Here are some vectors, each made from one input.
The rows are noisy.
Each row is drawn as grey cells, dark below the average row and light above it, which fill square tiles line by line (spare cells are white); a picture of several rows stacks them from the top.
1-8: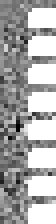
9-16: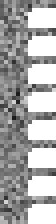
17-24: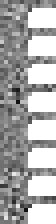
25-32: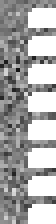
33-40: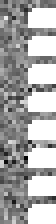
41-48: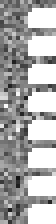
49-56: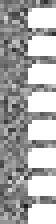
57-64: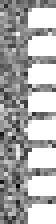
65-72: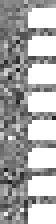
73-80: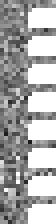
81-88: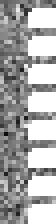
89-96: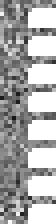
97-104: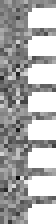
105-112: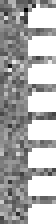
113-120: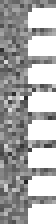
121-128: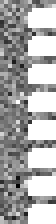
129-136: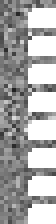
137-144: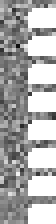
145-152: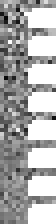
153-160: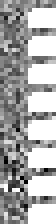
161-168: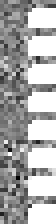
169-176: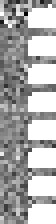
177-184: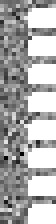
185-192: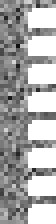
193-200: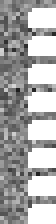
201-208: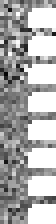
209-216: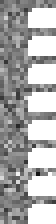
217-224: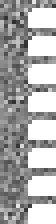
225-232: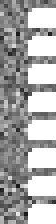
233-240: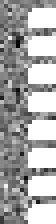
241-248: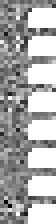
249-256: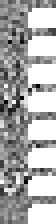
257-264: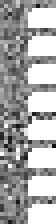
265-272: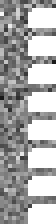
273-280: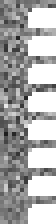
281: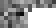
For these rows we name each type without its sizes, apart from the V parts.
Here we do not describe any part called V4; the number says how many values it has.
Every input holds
a list of items, each a true/false value and a value of V4.
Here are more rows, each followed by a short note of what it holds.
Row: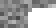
a list of one item
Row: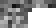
a list of one item
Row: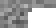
a list of two items
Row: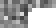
a list of two items
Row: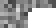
a list of two items
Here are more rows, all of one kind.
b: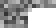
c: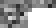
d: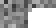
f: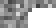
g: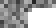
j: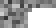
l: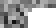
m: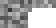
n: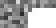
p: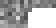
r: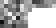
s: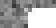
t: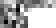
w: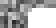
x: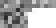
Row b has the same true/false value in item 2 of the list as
f, g, p and r.
